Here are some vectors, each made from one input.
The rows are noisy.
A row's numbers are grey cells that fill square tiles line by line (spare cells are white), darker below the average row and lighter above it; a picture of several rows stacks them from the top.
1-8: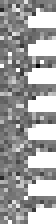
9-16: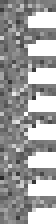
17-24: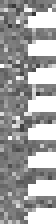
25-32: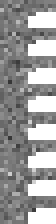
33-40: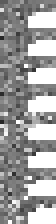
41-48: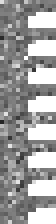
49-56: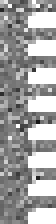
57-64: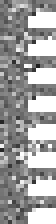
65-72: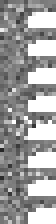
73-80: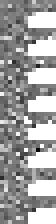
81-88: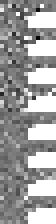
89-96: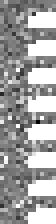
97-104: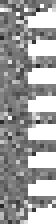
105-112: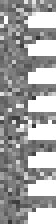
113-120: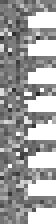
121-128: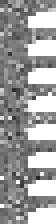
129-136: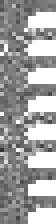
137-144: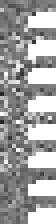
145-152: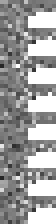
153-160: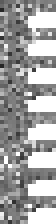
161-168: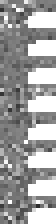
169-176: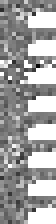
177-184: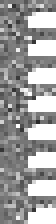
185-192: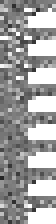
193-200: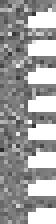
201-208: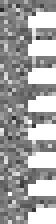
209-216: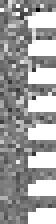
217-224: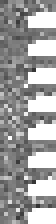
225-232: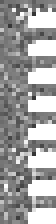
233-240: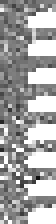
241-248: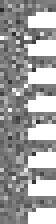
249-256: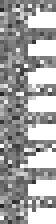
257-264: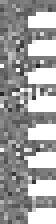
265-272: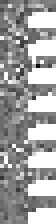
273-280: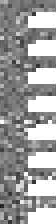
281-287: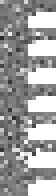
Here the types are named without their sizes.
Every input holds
a point on a line and a true/false value.
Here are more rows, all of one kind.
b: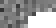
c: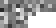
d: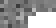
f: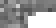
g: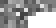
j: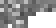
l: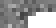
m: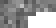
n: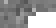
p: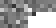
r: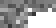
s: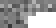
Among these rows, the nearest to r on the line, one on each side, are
f and n.
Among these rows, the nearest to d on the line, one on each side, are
c and j.
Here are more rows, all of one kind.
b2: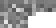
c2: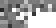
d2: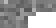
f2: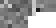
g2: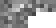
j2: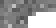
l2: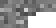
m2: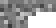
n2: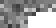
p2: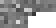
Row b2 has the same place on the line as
l2 and n2.
